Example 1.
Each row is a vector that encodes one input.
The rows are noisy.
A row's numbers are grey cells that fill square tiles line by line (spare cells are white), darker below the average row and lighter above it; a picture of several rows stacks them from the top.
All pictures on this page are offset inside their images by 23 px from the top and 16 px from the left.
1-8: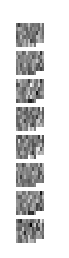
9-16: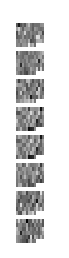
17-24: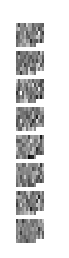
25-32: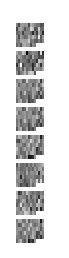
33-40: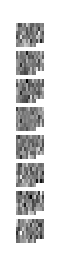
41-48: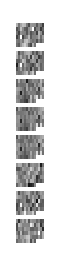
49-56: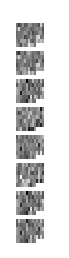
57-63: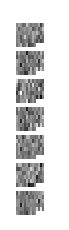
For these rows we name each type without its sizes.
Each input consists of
a point on a line, together with either a fixed value, or a node of a tree.
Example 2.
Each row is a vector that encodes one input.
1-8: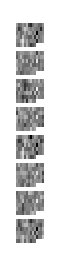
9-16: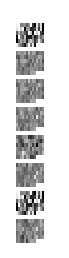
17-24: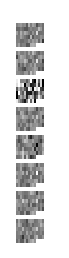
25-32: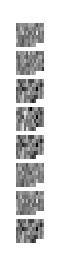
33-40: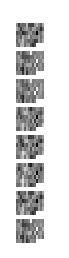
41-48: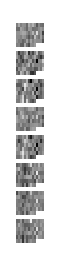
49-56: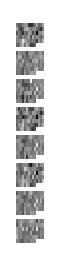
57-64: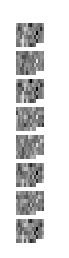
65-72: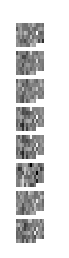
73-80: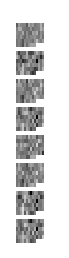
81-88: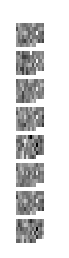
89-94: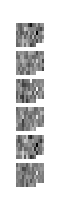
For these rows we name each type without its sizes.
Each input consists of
a list of points on a line.
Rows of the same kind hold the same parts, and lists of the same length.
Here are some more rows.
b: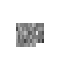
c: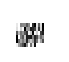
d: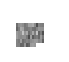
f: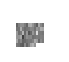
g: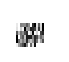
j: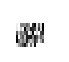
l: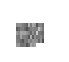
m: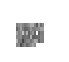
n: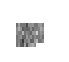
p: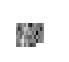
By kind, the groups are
b, d, f, l, m, n
c, g, j
p

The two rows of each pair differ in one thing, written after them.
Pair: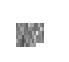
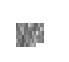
the place on the line in item 2 of the list
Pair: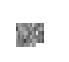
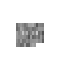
the place on the line in item 1 of the list
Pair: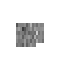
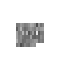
the place on the line in item 1 of the list
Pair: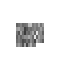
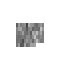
the place on the line in item 1 of the list
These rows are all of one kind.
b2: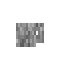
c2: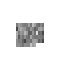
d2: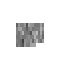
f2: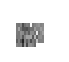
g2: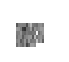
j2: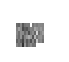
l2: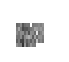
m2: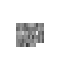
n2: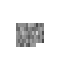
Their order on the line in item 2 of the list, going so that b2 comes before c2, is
b2, n2, d2, c2, j2, l2, f2, m2, g2.
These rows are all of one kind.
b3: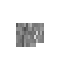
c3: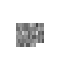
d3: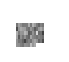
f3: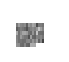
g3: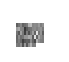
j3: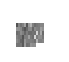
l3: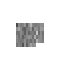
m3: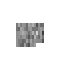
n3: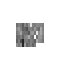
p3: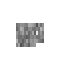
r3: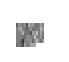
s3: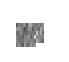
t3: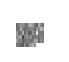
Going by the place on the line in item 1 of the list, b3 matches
j3, l3 and s3.
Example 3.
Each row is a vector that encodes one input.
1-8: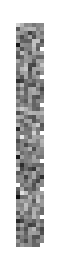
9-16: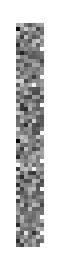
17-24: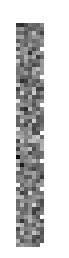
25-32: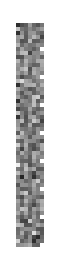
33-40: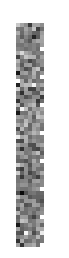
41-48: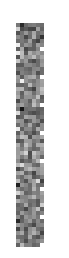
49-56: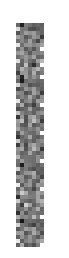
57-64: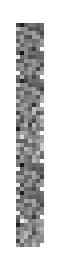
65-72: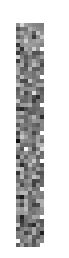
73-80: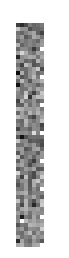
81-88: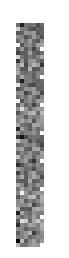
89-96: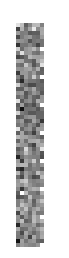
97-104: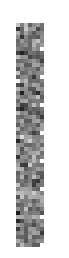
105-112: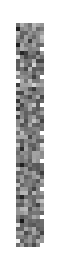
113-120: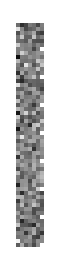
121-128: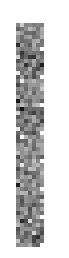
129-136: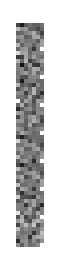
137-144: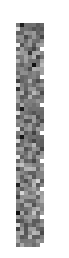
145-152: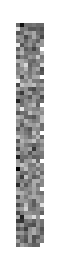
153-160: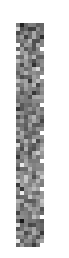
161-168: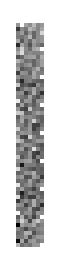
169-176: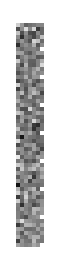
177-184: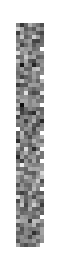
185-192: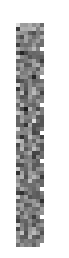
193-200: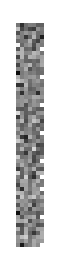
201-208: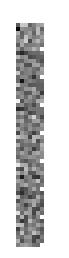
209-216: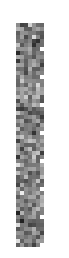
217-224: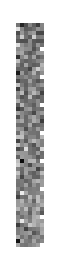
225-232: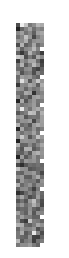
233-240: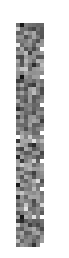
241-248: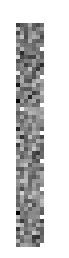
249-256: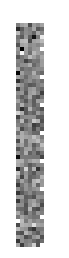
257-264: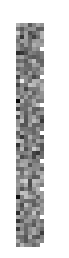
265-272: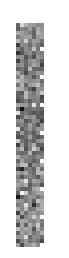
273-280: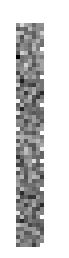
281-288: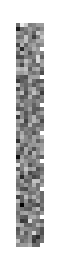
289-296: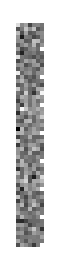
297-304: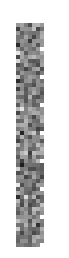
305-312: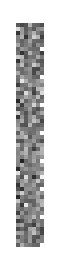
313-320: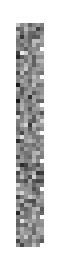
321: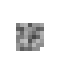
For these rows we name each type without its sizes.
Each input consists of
a point on a line, together with either a fixed value, or a node of a tree.
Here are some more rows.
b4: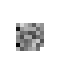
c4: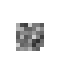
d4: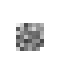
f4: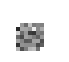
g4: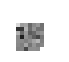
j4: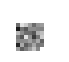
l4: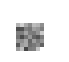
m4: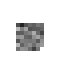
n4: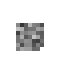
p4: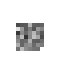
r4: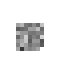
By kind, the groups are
b4, d4, f4, g4, j4, l4, r4
c4, m4, n4, p4

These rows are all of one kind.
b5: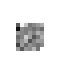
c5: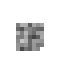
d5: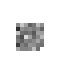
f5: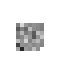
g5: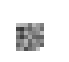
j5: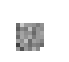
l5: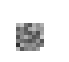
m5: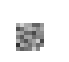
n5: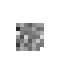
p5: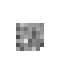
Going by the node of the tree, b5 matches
c5, j5 and p5.
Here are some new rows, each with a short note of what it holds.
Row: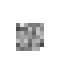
a point on a line and a node of a tree
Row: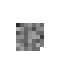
a point on a line
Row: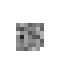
a point on a line and a node of a tree
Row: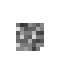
a point on a line
